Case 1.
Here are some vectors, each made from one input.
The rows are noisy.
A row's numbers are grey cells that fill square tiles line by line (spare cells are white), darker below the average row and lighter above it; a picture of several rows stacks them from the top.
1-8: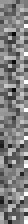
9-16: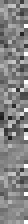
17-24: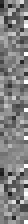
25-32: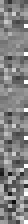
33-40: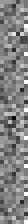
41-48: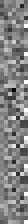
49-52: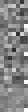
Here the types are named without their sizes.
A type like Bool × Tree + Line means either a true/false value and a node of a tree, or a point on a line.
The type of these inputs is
Tree.
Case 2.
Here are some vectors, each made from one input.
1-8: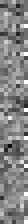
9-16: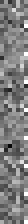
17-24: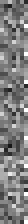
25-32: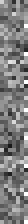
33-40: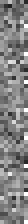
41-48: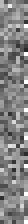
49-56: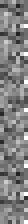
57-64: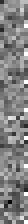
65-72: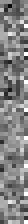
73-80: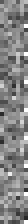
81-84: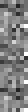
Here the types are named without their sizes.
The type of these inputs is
Tree.
